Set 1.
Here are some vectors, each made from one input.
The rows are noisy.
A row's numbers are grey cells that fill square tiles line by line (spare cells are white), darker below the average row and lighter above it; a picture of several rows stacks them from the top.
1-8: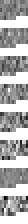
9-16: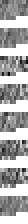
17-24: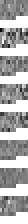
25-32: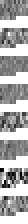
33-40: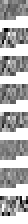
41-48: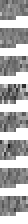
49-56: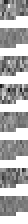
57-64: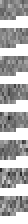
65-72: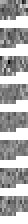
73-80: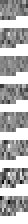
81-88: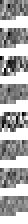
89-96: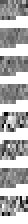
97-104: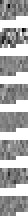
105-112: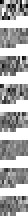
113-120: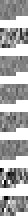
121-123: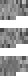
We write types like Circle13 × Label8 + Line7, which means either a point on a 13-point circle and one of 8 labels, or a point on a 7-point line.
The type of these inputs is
Tree10 × Tree10.
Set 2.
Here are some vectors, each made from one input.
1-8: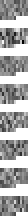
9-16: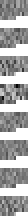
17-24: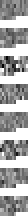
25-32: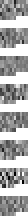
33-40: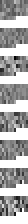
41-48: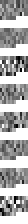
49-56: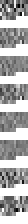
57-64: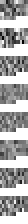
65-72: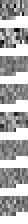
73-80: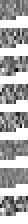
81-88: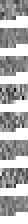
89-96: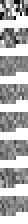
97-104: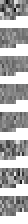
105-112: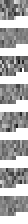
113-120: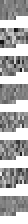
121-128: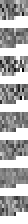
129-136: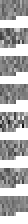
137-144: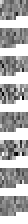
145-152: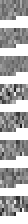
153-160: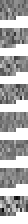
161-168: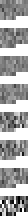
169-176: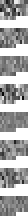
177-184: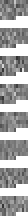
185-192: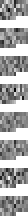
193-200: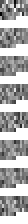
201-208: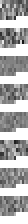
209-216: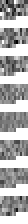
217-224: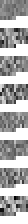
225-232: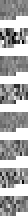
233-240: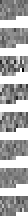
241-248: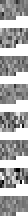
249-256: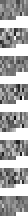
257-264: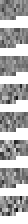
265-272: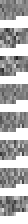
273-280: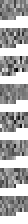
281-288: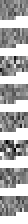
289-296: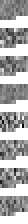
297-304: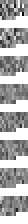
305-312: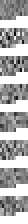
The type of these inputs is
Bool × (Circle17 + Unit).
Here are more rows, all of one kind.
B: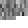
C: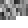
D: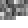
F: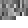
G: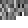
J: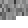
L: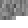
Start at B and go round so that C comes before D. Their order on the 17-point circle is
B, J, C, F, G, D, L.
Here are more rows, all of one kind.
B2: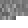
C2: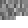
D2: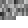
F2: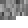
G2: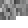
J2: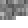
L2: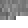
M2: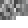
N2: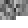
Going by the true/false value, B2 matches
D2, L2 and N2.
